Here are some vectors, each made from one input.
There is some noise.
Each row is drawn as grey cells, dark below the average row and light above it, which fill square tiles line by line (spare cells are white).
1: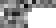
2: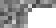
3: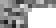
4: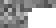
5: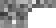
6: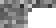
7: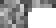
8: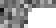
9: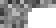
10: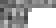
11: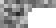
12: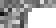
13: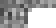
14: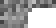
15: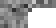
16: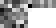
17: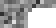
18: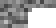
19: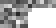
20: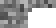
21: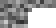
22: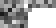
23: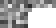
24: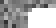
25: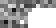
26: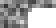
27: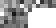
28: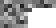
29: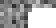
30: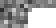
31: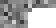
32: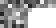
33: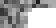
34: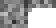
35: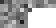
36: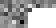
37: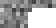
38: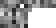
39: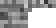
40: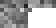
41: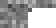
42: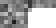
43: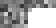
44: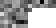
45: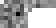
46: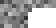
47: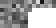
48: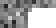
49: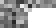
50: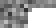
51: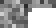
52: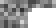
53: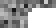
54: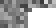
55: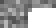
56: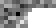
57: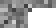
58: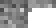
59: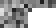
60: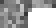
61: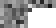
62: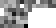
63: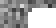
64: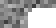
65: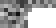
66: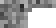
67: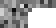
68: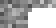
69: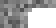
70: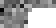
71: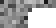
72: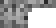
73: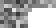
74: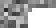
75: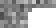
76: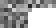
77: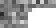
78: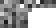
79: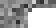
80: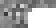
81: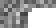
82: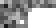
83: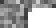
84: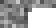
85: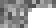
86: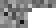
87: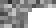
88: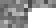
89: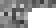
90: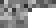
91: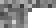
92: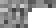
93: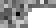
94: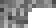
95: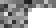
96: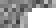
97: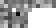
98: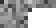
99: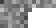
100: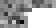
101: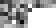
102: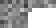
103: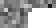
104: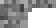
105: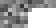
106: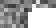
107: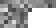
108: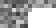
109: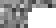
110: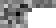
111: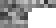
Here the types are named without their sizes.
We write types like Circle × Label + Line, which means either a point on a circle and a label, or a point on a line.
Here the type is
(Bool × Bool × Bool × Bool + Line) × Tree.
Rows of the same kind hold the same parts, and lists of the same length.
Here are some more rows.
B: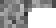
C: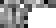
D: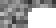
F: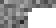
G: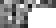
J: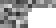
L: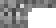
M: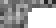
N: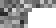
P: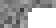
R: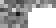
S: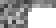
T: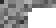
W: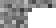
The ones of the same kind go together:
B, C, D, F, L, M, N, P, S, T, W
G, J, R

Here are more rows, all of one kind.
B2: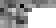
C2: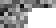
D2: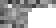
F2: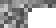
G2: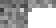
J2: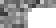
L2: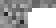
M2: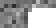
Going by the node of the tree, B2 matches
G2 and M2.
